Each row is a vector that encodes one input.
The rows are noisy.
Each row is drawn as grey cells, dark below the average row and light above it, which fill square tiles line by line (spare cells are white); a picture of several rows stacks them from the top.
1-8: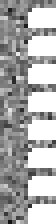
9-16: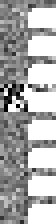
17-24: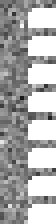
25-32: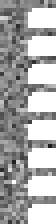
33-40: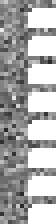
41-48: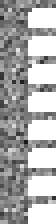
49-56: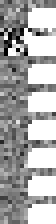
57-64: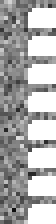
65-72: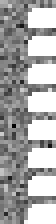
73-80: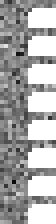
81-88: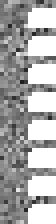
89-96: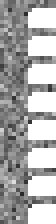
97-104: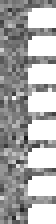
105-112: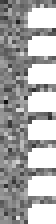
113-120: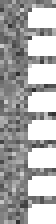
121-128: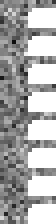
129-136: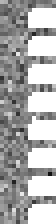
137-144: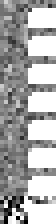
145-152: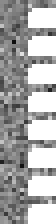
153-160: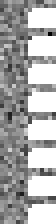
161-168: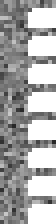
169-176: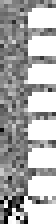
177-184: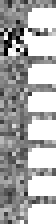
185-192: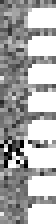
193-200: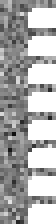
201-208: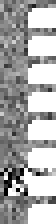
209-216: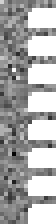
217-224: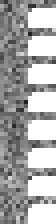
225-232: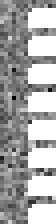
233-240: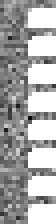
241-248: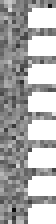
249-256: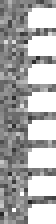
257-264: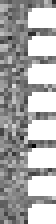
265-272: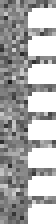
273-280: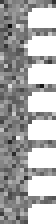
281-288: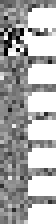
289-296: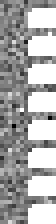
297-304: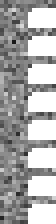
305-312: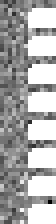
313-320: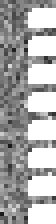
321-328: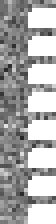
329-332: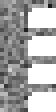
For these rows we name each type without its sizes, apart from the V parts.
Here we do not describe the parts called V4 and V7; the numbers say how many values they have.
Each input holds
either a fixed value, or a point on each of two lines, a true/false value, a value of V4 and a value of V7.
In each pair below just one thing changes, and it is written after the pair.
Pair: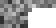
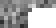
the value of V4
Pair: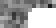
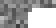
the value of V4
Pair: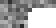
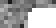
the value of V4
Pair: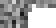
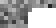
the value of V4
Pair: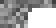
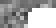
the place on one of the two lines
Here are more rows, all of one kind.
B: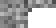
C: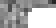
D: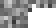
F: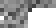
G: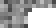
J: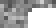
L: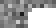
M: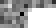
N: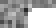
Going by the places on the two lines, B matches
C, G and N.
